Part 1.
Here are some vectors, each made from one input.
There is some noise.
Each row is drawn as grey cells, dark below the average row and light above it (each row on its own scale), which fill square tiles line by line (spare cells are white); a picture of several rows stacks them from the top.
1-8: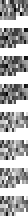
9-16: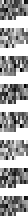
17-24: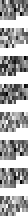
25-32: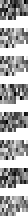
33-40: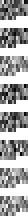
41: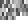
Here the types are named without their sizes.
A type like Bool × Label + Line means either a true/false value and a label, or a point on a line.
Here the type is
Line.
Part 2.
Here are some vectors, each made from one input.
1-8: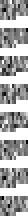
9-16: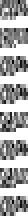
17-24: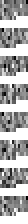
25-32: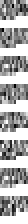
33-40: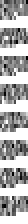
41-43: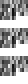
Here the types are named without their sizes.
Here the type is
Tree.
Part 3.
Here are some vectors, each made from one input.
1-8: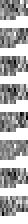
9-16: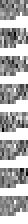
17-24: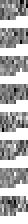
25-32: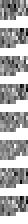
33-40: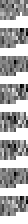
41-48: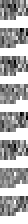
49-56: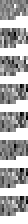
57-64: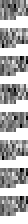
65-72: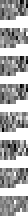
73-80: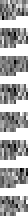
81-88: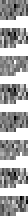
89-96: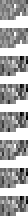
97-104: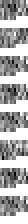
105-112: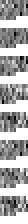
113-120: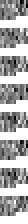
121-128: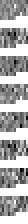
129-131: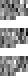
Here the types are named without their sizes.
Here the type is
Circle + Unit.
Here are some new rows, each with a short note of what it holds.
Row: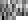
a fixed value
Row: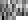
a fixed value
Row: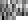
a fixed value
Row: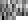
a fixed value
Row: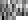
a fixed value
